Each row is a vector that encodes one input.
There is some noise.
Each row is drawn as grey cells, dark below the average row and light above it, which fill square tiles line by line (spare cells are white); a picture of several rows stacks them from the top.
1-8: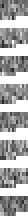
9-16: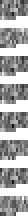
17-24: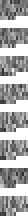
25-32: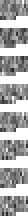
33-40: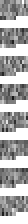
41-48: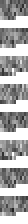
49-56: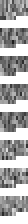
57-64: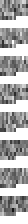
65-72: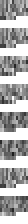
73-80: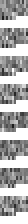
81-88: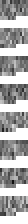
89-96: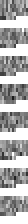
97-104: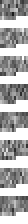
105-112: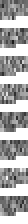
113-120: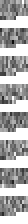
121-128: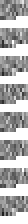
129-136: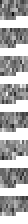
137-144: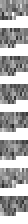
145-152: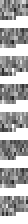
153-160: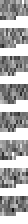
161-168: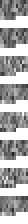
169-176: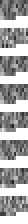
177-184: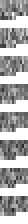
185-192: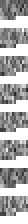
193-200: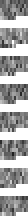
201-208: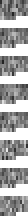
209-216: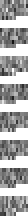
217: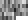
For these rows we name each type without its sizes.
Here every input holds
either a point on a circle, or four true/false values.
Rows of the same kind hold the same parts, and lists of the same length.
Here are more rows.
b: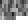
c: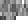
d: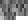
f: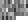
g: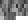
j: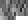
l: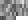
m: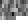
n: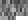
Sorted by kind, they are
b, d, g, j, m, n
c, f, l

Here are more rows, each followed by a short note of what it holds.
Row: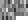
four true/false values
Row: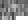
a point on a circle
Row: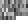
four true/false values
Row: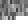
a point on a circle
